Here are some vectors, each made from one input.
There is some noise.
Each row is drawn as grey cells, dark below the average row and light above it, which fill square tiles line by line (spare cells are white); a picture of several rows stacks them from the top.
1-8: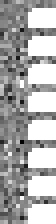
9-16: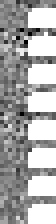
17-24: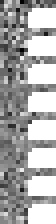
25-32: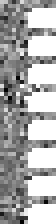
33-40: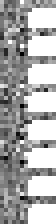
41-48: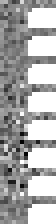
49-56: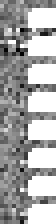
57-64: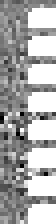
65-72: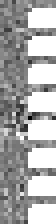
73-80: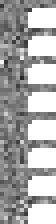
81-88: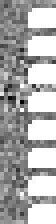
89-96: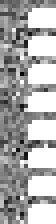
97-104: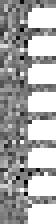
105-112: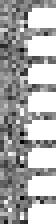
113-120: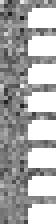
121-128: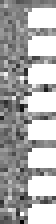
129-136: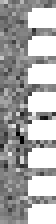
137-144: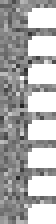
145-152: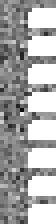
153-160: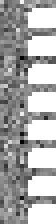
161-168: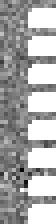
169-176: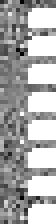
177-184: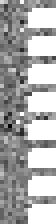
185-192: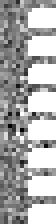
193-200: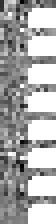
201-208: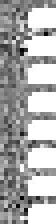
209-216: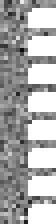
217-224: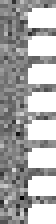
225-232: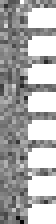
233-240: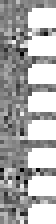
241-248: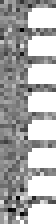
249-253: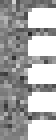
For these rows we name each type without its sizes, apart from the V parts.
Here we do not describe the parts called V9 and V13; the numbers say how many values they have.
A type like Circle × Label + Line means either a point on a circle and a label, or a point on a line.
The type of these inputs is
(Label + Line) × V9 × V13.
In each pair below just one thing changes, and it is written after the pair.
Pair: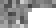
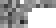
the value of V13
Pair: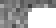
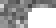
the value of V9
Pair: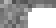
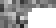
the value of V9
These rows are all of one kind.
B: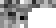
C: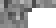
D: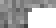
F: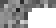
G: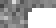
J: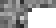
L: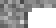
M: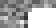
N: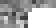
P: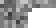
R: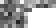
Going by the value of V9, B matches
L, M, P and R.
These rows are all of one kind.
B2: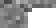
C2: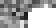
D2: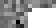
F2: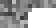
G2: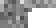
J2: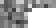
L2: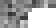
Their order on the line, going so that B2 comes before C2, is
F2, D2, L2, B2, J2, C2, G2.
